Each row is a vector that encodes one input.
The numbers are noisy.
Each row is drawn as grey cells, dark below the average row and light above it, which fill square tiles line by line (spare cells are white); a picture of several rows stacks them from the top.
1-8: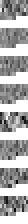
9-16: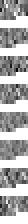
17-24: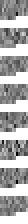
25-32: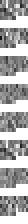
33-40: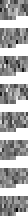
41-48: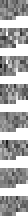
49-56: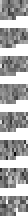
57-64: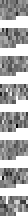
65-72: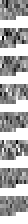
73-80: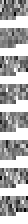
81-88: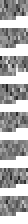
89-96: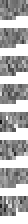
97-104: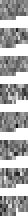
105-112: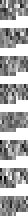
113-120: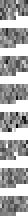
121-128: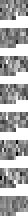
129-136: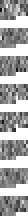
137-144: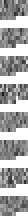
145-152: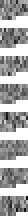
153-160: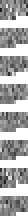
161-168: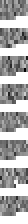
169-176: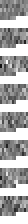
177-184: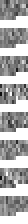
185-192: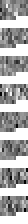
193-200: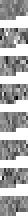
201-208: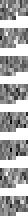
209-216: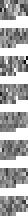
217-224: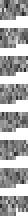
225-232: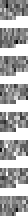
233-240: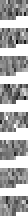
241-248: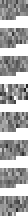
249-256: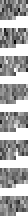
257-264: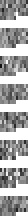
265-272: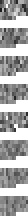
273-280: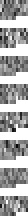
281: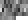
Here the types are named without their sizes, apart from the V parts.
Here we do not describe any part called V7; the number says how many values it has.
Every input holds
a point on a line, together with either a fixed value, or a true/false value and a value of V7.
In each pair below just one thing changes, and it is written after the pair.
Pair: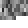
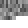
the place on the line
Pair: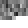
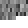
the place on the line
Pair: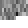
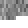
the value of V7
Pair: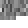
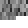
the true/false value
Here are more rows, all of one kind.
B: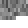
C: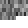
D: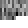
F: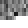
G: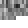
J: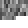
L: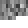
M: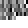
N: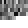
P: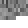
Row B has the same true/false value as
G and P.
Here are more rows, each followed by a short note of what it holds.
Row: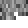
a point on a line
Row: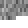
a point on a line, a true/false value and a value of V7
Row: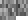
a point on a line, a true/false value and a value of V7
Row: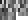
a point on a line
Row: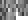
a point on a line
